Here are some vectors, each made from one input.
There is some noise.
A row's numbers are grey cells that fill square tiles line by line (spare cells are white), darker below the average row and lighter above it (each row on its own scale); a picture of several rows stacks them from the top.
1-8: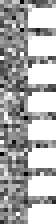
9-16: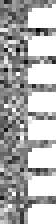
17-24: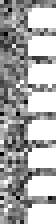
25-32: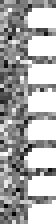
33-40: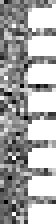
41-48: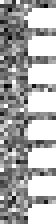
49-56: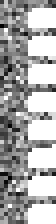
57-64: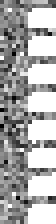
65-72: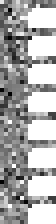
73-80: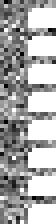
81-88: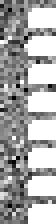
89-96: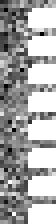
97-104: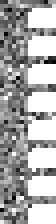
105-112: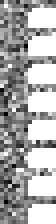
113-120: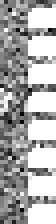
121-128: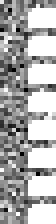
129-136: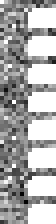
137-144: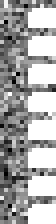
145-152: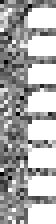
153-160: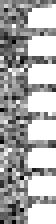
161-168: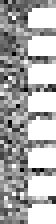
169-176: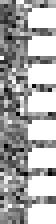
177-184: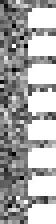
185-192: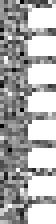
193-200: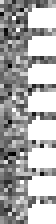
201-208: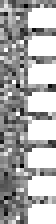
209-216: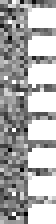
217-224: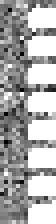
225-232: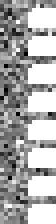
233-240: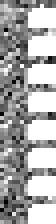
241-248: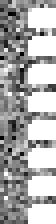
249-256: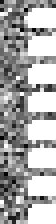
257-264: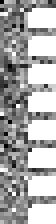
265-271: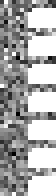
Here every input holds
either a point on a 12-point line, or a list of up to three points on a 6-point line.
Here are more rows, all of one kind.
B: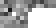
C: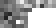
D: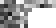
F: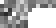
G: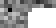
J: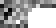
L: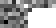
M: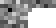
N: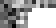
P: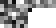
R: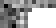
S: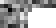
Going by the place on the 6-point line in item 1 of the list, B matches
F, J, M and S.
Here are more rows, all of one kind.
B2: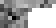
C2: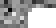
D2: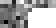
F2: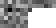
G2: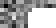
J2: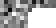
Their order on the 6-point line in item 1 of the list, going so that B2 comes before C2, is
G2, D2, B2, F2, J2, C2.
